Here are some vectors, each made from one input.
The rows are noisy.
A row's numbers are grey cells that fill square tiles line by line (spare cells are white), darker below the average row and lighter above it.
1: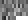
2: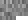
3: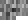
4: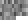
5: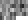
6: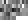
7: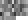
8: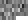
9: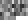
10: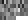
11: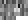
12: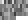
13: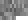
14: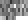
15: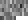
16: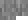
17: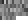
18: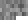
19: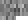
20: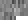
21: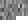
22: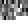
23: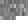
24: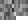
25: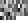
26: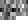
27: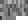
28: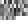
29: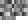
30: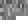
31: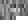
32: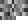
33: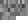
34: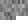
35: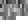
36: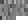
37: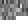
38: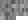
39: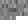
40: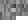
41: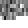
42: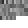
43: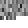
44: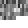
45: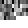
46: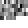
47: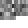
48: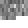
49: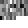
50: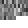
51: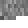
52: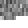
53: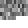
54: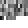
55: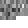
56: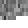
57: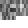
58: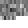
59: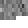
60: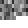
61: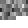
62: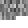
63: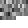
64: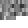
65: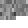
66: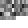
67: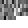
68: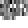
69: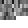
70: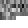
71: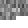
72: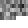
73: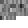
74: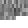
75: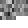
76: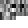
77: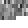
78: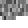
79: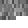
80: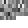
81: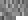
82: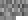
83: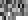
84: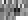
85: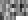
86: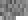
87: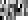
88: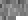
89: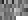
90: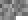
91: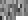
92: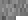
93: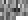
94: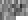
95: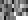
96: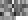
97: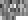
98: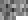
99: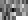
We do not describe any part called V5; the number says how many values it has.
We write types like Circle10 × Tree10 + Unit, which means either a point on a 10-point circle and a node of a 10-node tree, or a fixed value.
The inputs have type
(Bool × Bool × Bool + V5) × Line6.
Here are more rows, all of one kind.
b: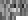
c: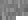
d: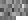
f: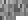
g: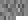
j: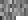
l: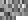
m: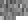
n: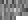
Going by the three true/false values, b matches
f, g and l.
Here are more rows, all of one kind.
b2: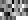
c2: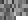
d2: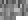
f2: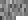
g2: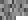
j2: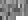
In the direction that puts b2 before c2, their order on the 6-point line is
b2, f2, j2, d2, c2, g2.
